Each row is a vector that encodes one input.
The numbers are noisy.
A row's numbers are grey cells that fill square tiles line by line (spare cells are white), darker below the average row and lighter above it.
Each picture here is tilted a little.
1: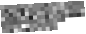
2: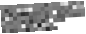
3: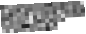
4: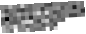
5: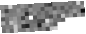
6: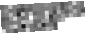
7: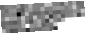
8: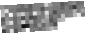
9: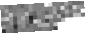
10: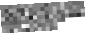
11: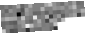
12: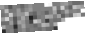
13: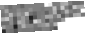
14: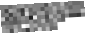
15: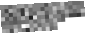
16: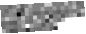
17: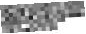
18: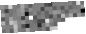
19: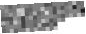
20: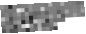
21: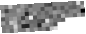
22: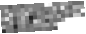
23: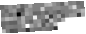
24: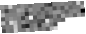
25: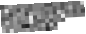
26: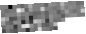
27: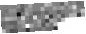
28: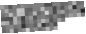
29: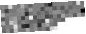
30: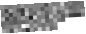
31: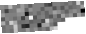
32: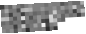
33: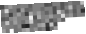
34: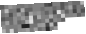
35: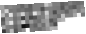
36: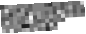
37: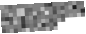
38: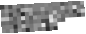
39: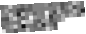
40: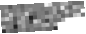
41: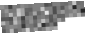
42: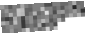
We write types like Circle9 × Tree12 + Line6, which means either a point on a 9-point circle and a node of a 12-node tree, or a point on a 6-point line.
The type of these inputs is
Bool × Label6.
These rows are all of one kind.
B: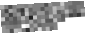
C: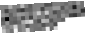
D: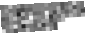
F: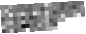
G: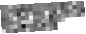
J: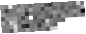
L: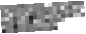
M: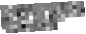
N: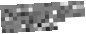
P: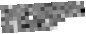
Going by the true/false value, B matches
L and N.
